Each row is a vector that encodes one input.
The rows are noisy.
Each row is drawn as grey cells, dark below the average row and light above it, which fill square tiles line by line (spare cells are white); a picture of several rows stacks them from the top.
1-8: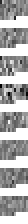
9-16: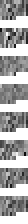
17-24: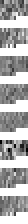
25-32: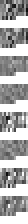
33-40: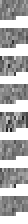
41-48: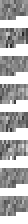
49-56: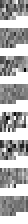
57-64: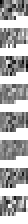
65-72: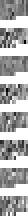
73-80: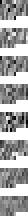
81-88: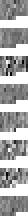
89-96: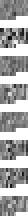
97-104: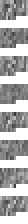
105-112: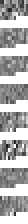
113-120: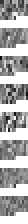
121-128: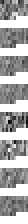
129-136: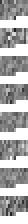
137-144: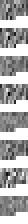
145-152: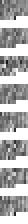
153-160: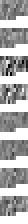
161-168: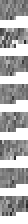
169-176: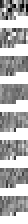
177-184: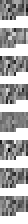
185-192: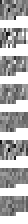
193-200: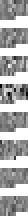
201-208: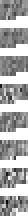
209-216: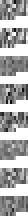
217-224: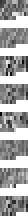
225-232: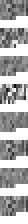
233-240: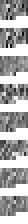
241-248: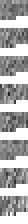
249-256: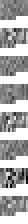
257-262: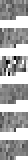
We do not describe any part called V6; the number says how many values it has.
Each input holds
either a point on each of two 3-point lines, or a list of up to three items, each a true/false value and a value of V6.
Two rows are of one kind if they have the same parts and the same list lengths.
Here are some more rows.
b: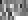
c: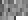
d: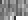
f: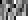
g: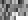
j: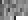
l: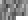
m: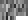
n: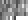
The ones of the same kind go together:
b
c, d, f, j, n
g
l
m

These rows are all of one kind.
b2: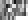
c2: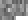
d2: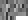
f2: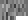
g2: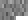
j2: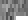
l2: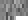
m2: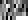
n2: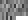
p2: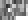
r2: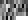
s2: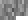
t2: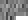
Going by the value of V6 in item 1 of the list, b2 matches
f2 and r2.
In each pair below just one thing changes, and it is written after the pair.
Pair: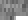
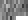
the true/false value in item 1 of the list
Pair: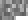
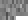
the value of V6 in item 1 of the list
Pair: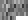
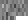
the value of V6 in item 1 of the list
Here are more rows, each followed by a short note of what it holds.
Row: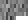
a list of two items
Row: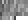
a list of one item
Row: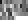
the empty list
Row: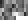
a point on each of two 3-point lines
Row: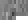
a list of three items
